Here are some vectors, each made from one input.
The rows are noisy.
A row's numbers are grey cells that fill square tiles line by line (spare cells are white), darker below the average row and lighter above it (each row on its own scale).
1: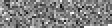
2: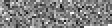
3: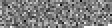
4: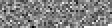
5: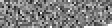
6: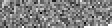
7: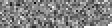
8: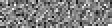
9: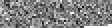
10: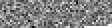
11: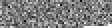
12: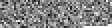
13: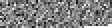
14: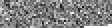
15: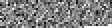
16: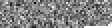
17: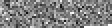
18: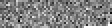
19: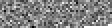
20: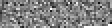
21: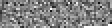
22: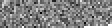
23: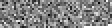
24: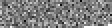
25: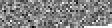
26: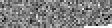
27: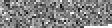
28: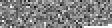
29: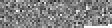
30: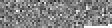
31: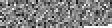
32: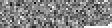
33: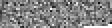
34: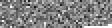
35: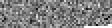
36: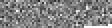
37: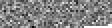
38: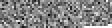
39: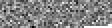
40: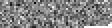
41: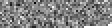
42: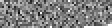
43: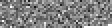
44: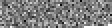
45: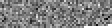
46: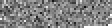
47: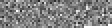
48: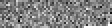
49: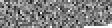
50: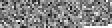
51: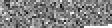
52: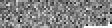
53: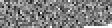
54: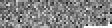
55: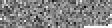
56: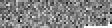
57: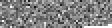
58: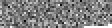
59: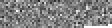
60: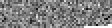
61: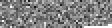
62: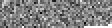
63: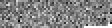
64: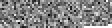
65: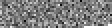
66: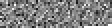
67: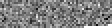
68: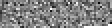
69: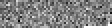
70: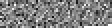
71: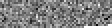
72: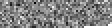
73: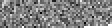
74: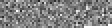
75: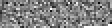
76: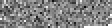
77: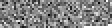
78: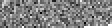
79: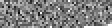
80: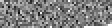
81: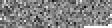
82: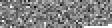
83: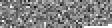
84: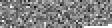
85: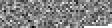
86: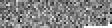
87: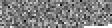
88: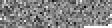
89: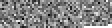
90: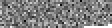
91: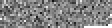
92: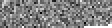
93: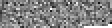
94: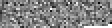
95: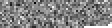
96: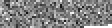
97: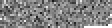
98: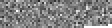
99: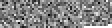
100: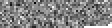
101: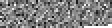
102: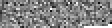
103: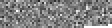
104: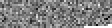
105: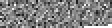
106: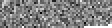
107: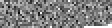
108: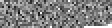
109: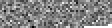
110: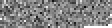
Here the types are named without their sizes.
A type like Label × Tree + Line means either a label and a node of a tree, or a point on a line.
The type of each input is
Circle.
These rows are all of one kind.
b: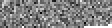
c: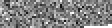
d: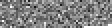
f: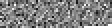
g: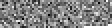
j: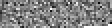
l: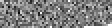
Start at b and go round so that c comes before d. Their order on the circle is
b, f, l, c, d, g, j.
